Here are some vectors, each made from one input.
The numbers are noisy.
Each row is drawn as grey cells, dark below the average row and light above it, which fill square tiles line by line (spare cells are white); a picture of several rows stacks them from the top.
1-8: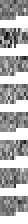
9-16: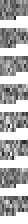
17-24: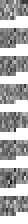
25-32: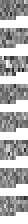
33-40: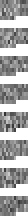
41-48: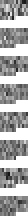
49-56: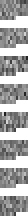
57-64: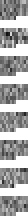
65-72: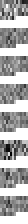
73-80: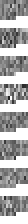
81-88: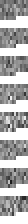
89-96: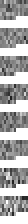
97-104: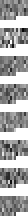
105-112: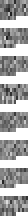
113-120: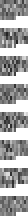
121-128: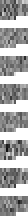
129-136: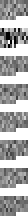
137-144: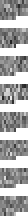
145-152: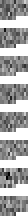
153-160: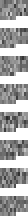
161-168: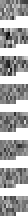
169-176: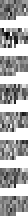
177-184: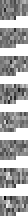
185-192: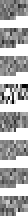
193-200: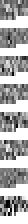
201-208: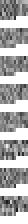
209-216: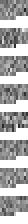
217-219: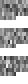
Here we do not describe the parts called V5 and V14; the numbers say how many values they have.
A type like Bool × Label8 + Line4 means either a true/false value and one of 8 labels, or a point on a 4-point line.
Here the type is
Bool × (Tree10 × V5 + V14).
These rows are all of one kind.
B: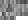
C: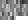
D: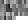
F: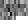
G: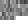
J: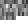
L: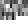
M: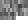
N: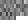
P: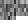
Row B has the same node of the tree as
D and F.
